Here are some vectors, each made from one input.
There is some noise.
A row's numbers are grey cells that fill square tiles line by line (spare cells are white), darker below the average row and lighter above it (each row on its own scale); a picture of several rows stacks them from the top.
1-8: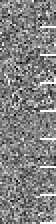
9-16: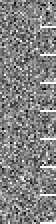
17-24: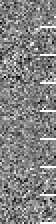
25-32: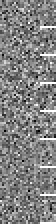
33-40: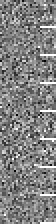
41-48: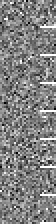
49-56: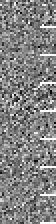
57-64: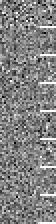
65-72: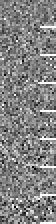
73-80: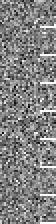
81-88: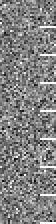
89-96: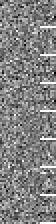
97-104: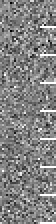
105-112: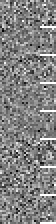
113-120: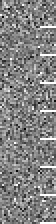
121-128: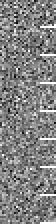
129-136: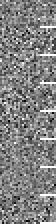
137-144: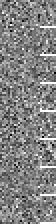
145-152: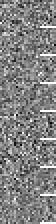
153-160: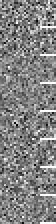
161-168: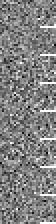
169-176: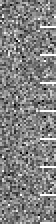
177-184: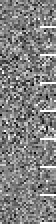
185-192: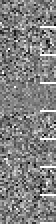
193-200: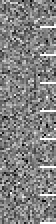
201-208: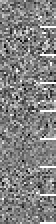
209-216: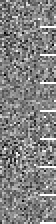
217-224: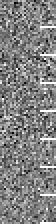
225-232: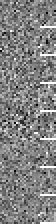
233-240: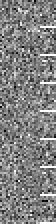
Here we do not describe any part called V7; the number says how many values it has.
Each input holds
either two labels (each one of 5), or a value of V7.
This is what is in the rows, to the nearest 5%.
About 40% of them hold two labels (each one of 5). The rest hold a value of V7.
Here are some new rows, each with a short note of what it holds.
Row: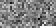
two labels (each one of 5)
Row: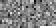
a value of V7
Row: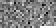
a value of V7
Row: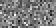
a value of V7
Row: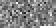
two labels (each one of 5)
